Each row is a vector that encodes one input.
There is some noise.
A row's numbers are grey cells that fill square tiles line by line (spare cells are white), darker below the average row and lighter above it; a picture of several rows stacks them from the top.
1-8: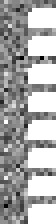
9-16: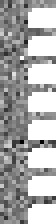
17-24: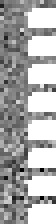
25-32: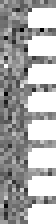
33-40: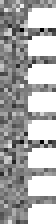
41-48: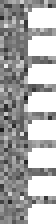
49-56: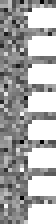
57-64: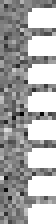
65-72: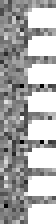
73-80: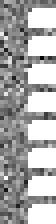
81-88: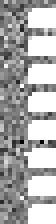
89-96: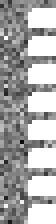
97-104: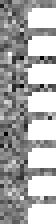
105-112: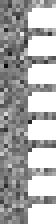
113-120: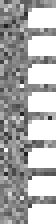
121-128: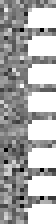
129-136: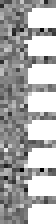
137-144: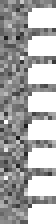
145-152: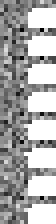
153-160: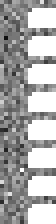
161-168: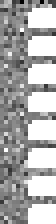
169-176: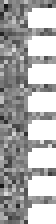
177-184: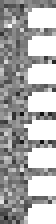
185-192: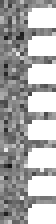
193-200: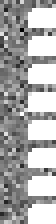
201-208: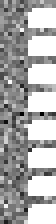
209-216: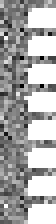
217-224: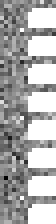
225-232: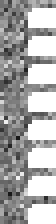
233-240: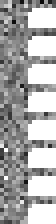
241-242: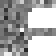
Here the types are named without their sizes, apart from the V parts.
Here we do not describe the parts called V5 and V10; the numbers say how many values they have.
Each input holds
a node of a tree and a value of V10, together with a list of items, each either a point on a line, or a value of V5.
